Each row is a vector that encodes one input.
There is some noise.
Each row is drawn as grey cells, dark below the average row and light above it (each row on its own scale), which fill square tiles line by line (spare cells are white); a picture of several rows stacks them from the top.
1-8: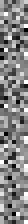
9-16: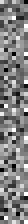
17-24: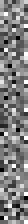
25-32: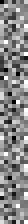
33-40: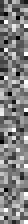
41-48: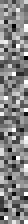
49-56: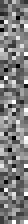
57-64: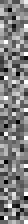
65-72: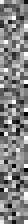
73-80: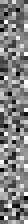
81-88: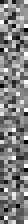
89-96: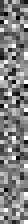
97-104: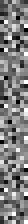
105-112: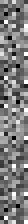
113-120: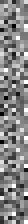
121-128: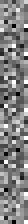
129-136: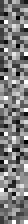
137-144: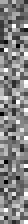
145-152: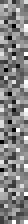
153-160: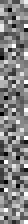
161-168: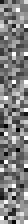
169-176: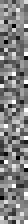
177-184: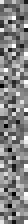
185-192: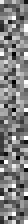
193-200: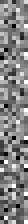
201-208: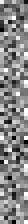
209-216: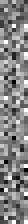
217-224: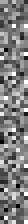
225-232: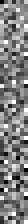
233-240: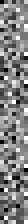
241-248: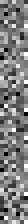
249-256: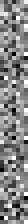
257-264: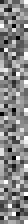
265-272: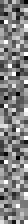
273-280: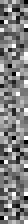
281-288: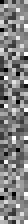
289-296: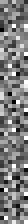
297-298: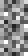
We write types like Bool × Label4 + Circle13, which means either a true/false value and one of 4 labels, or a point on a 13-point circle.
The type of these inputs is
Bool × (Circle11 + Unit).
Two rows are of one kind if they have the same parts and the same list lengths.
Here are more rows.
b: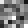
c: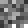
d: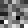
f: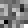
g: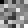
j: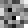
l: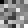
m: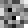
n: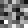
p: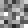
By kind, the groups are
b, d, g, j, l, m, n, p
c, f

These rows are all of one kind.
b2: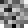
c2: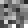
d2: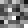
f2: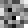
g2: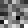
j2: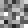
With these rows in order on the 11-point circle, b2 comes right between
f2 and g2.
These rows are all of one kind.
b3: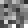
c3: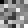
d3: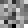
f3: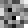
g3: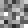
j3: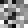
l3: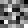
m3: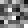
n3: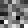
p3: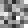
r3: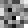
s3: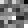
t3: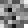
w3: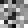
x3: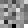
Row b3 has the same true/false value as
l3, m3, n3 and s3.
